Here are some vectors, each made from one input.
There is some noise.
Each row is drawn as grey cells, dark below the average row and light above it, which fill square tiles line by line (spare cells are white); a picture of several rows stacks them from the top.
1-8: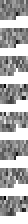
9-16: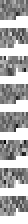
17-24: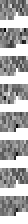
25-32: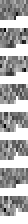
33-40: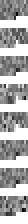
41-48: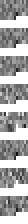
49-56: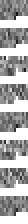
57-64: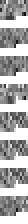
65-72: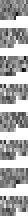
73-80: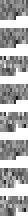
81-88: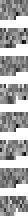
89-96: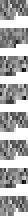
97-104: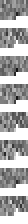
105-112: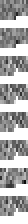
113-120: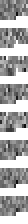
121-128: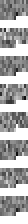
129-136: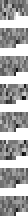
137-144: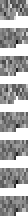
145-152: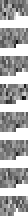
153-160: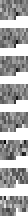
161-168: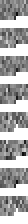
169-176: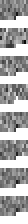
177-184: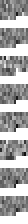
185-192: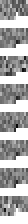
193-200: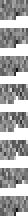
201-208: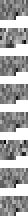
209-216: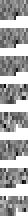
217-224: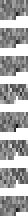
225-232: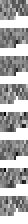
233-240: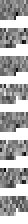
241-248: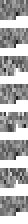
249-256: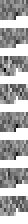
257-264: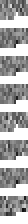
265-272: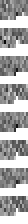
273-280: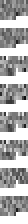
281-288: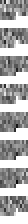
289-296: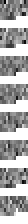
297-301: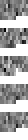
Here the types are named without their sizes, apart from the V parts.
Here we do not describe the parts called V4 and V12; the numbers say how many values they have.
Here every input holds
either a point on a circle and a value of V12, or a point on a line, or a true/false value and a value of V4.
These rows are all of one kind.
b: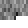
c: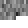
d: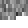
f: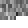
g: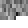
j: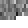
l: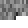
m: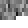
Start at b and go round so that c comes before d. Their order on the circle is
b, l, c, g, f, d, m, j.
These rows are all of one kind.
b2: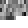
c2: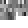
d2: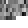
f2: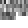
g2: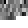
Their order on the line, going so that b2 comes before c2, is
g2, d2, b2, c2, f2.
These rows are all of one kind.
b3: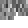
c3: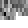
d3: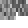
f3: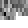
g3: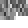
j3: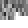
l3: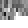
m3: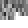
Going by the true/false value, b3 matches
d3 and g3.
